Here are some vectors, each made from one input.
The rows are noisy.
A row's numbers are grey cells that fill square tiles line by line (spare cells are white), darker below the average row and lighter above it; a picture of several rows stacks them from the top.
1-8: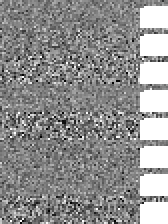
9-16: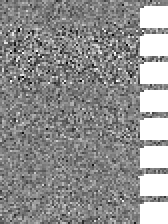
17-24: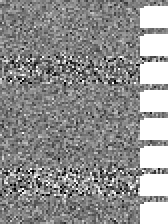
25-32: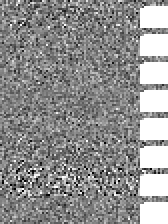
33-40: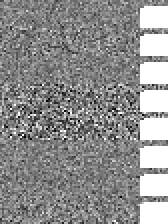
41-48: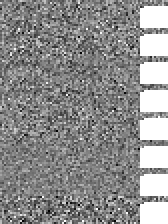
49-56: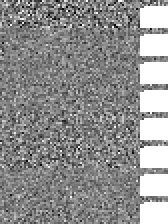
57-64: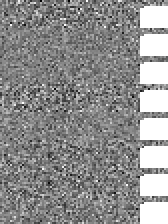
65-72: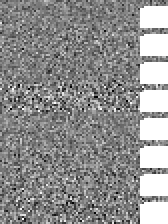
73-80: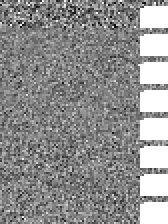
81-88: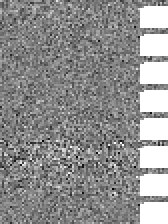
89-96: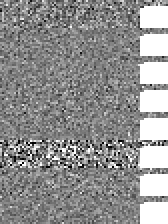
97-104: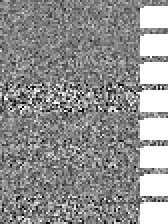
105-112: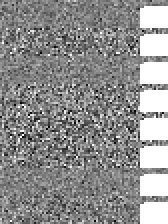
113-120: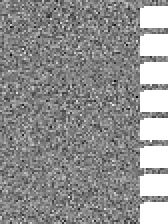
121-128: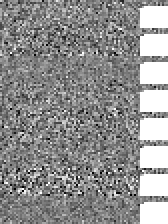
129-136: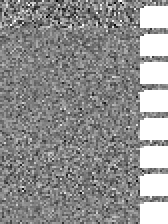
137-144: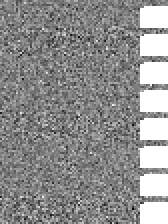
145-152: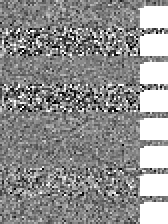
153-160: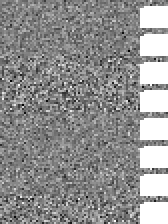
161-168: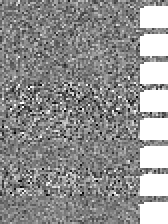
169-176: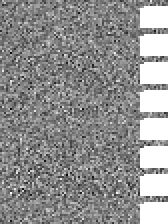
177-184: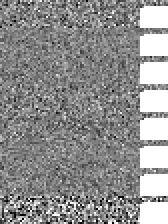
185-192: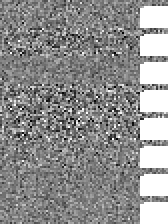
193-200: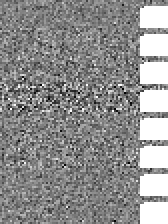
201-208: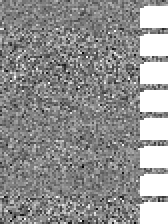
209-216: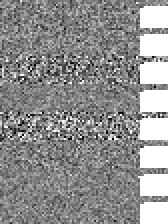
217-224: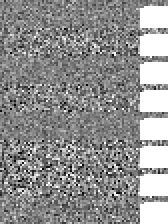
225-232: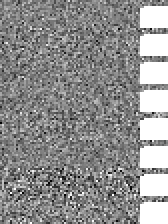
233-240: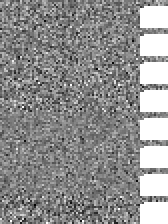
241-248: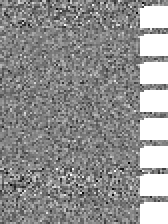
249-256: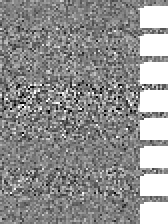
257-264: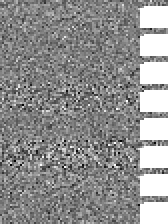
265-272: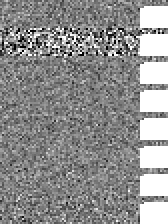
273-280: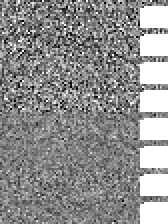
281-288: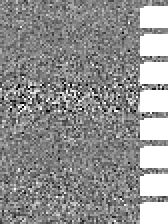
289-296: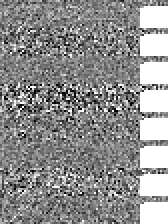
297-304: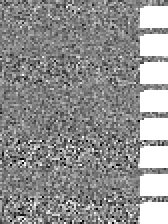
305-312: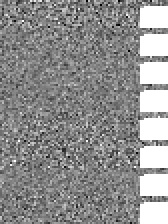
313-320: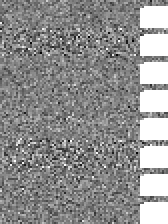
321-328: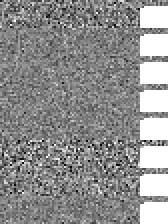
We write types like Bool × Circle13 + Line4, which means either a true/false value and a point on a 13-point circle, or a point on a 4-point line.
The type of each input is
Line9 + List2(Circle9 + Line11).
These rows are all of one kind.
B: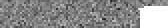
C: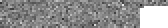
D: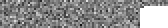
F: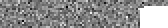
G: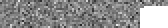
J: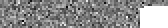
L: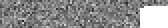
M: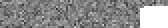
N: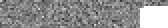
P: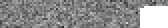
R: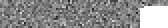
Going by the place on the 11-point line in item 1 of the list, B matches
M, P and R.
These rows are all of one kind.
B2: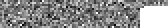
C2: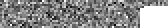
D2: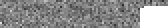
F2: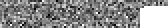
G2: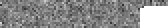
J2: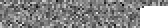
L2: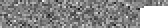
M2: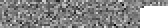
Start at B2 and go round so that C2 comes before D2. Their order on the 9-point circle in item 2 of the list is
B2, L2, C2, M2, J2, D2, G2, F2.
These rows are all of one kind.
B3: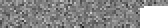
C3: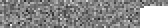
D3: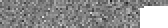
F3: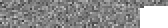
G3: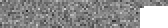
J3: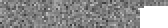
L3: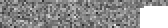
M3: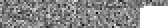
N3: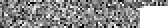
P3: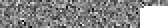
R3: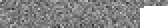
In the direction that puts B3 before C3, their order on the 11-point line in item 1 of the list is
B3, P3, D3, J3, N3, F3, R3, G3, C3, M3, L3.
